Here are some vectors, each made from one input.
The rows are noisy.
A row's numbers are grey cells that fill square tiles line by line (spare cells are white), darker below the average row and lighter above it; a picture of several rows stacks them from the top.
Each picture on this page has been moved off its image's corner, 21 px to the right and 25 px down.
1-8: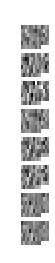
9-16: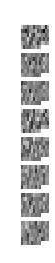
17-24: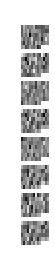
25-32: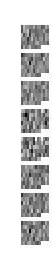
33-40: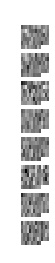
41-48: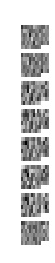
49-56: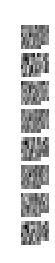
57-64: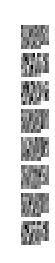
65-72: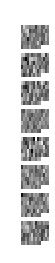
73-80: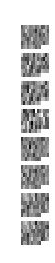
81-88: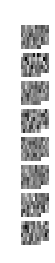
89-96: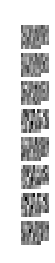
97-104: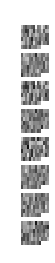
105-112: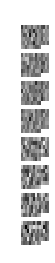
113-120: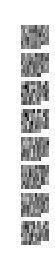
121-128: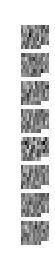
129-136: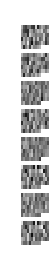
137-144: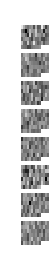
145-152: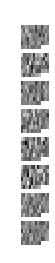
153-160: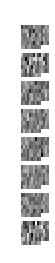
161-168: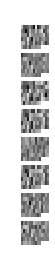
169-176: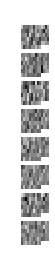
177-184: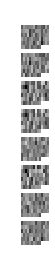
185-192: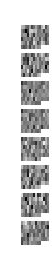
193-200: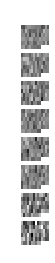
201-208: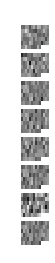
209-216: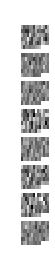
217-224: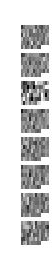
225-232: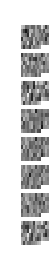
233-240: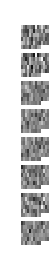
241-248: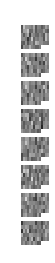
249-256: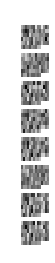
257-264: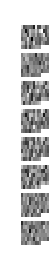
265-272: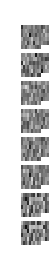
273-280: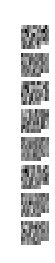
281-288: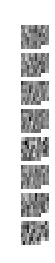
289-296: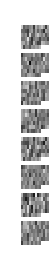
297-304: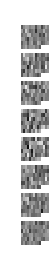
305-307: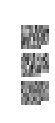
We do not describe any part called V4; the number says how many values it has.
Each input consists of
either a point on a 3-point line and a point on a 9-point line, or a point on a 7-point line, a node of a 12-node tree, a true/false value and a value of V4.
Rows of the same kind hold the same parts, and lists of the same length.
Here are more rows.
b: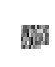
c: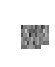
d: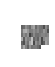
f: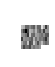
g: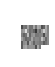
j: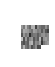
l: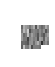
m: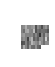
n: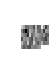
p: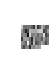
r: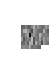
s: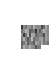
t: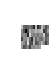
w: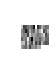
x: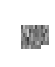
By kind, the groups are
b, f, n, p, t, w
c, d, g, j, l, m, r, s, x

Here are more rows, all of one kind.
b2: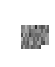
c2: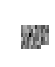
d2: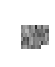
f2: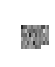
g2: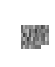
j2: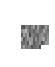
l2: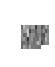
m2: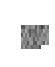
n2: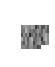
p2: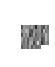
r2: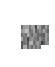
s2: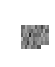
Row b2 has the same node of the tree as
c2 and n2.
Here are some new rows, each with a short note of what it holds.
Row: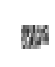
a point on a 3-point line and a point on a 9-point line
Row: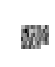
a point on a 3-point line and a point on a 9-point line
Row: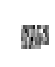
a point on a 3-point line and a point on a 9-point line
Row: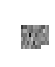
a point on a 7-point line, a node of a 12-node tree, a true/false value and a value of V4
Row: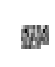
a point on a 3-point line and a point on a 9-point line
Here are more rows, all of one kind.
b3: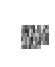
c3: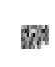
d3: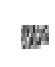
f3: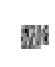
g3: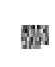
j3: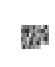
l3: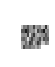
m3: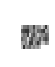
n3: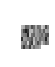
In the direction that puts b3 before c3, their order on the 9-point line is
b3, d3, g3, l3, m3, j3, f3, n3, c3.
